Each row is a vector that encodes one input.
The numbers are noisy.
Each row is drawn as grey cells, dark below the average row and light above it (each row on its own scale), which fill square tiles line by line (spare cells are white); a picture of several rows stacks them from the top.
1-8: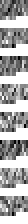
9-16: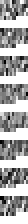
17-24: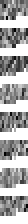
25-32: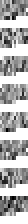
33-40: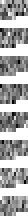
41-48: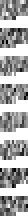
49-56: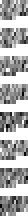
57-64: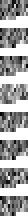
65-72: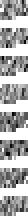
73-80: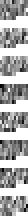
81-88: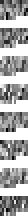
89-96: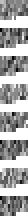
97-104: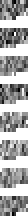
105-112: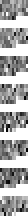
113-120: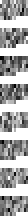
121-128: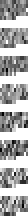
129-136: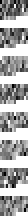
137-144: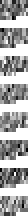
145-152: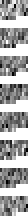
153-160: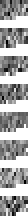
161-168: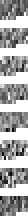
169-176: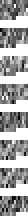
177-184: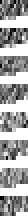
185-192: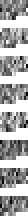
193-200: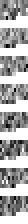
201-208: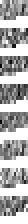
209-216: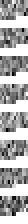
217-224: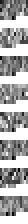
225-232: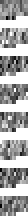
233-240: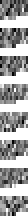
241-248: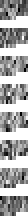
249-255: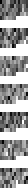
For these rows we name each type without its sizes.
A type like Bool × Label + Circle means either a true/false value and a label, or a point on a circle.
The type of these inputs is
Label × (Label × Label + Unit).
